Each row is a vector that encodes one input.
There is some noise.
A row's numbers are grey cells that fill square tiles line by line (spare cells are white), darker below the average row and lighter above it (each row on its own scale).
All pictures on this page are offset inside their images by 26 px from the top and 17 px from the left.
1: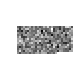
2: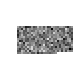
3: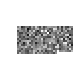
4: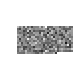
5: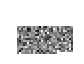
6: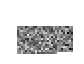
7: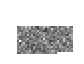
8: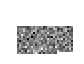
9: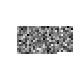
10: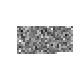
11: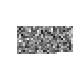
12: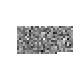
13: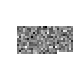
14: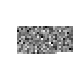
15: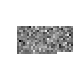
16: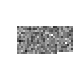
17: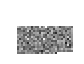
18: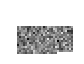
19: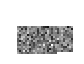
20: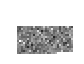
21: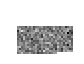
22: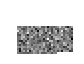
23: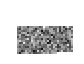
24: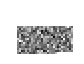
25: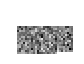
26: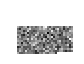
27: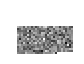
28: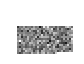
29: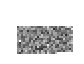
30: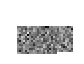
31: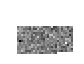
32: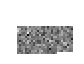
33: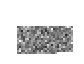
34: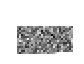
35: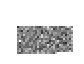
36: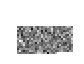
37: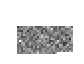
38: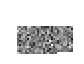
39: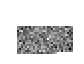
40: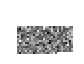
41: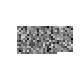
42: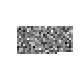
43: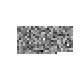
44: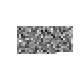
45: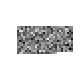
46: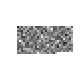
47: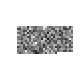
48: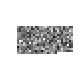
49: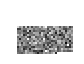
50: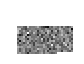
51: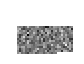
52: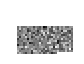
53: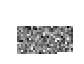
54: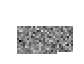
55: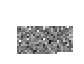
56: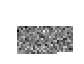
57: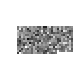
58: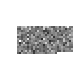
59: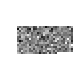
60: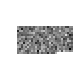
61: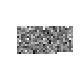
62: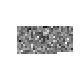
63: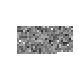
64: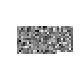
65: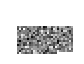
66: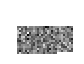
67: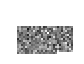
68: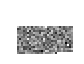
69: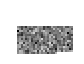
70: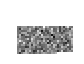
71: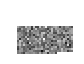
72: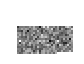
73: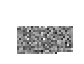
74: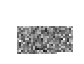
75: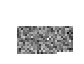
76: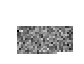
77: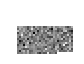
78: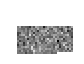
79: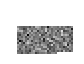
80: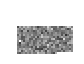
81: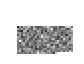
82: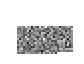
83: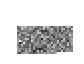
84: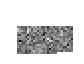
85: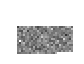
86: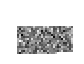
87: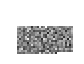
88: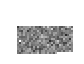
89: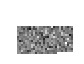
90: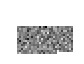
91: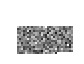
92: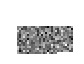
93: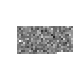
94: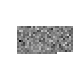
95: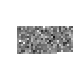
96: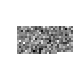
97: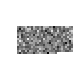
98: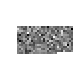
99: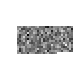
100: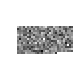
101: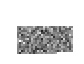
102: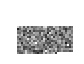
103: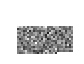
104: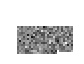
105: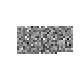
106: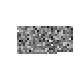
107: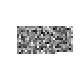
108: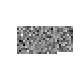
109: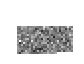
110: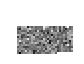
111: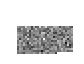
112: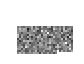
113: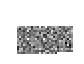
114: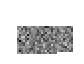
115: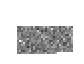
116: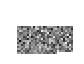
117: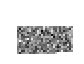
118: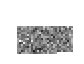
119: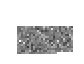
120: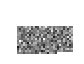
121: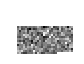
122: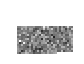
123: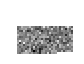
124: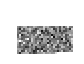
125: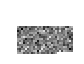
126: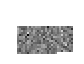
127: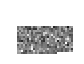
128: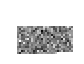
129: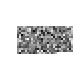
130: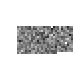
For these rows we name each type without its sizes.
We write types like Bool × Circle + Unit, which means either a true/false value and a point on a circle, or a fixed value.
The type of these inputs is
Circle × Circle × Label + Line.
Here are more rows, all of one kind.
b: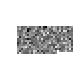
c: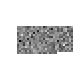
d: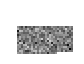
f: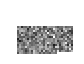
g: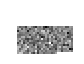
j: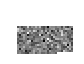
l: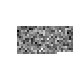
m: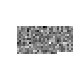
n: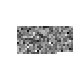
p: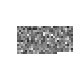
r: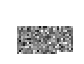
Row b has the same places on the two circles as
m and n.
